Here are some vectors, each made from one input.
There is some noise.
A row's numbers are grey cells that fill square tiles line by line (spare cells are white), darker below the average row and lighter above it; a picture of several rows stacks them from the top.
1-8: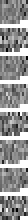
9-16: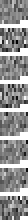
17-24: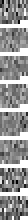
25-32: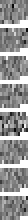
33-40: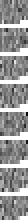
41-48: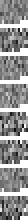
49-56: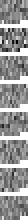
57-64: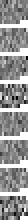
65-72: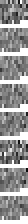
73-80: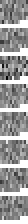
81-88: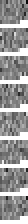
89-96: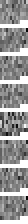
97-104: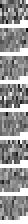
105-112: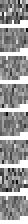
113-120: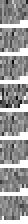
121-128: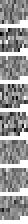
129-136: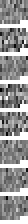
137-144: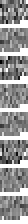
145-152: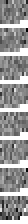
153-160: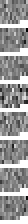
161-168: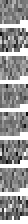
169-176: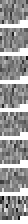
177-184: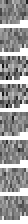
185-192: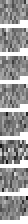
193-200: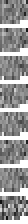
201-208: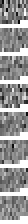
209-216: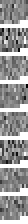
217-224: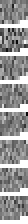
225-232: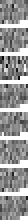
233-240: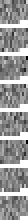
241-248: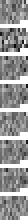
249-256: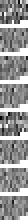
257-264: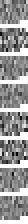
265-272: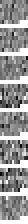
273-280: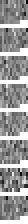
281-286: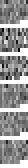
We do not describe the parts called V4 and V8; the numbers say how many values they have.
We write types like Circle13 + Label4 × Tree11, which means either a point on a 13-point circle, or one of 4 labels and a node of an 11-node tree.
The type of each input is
(Line6 + V4) × (Tree10 + V8) + Tree11.
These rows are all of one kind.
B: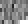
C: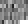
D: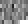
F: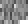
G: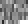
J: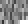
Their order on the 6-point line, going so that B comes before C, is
J, G, F, B, D, C.
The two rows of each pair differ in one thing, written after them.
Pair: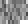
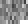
the place on the 6-point line
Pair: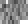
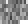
the value of V8
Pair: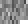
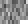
the place on the 6-point line
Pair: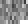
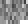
the place on the 6-point line
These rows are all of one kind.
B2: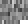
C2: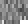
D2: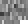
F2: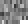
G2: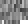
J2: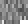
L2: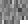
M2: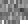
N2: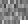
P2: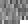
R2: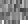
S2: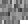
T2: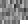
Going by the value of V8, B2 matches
G2, R2, S2 and T2.
